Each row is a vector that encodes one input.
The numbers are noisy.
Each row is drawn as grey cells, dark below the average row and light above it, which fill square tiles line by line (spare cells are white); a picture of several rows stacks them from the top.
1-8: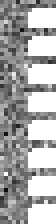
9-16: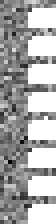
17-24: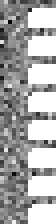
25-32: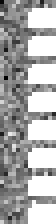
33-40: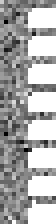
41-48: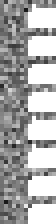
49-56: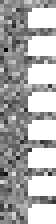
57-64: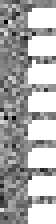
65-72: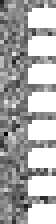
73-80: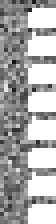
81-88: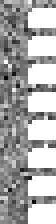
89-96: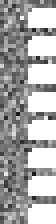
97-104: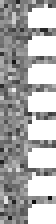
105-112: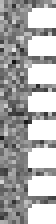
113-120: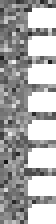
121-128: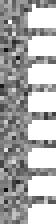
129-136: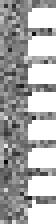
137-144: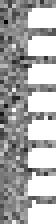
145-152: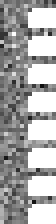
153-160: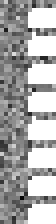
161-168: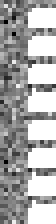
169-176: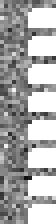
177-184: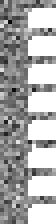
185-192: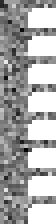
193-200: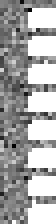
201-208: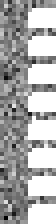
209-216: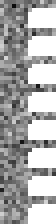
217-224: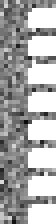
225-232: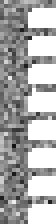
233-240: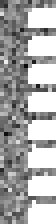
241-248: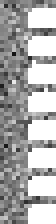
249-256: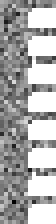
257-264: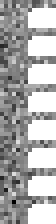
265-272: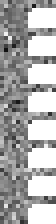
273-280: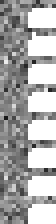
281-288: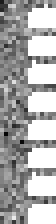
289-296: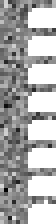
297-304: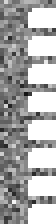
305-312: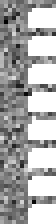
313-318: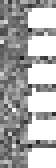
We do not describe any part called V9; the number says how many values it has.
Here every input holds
two values of V9, together with a list of up to three points on a 13-point circle.
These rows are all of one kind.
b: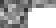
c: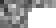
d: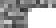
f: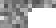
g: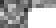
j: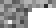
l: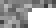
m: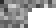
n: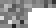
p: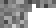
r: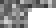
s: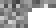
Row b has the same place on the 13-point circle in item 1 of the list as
d, j and n.
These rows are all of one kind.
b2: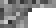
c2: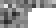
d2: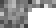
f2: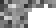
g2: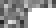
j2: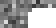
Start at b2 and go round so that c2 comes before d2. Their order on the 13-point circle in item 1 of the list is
b2, c2, j2, d2, g2, f2.
